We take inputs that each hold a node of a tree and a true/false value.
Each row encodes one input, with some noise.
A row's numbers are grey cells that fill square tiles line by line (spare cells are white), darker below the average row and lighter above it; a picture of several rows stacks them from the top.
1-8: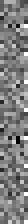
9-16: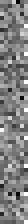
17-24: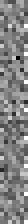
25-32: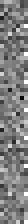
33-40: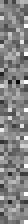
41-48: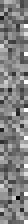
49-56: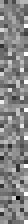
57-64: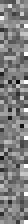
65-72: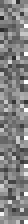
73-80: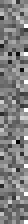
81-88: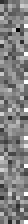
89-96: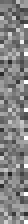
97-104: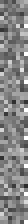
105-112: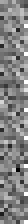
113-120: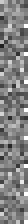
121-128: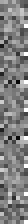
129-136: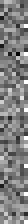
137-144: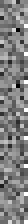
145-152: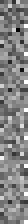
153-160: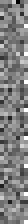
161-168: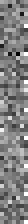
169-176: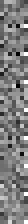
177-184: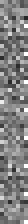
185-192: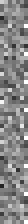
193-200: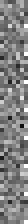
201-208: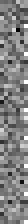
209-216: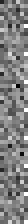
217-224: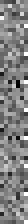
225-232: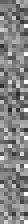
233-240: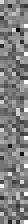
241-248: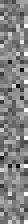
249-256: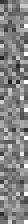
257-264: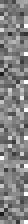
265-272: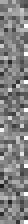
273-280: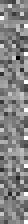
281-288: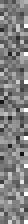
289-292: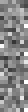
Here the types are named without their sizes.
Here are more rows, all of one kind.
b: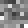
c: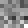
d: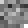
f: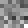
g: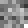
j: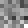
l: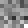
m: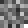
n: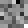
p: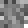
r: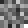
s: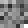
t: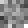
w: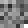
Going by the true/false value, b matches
m, p and r.
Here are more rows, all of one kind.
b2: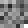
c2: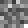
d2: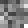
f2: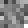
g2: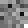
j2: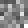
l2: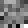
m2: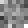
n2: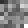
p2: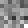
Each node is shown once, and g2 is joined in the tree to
f2 and n2.
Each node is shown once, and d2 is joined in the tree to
n2.
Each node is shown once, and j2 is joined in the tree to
m2 and p2.
